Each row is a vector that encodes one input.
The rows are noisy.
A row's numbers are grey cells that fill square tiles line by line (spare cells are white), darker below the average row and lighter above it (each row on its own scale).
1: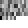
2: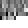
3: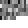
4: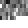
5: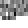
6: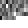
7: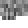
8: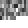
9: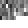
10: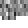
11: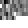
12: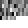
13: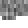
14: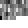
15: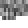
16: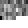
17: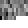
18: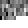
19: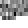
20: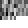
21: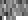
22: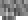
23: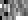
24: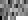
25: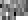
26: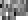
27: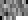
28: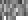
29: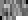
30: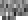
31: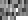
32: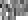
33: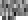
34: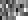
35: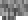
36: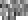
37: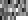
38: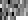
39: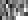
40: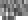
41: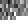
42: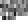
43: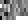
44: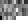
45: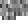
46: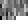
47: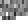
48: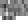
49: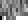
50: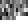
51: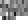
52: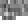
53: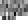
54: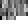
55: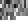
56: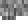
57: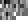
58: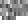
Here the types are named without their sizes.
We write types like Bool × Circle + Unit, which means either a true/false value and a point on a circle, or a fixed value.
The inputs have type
(Circle + Unit) × Line.
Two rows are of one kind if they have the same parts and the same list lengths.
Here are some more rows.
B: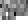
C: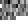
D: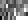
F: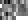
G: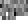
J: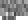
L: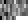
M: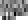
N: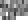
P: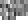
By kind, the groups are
B, G, J, M, N, P
C, D, F, L

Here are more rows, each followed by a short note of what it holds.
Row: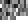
a point on a circle and a point on a line
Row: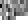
a point on a line
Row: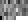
a point on a circle and a point on a line
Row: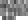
a point on a line
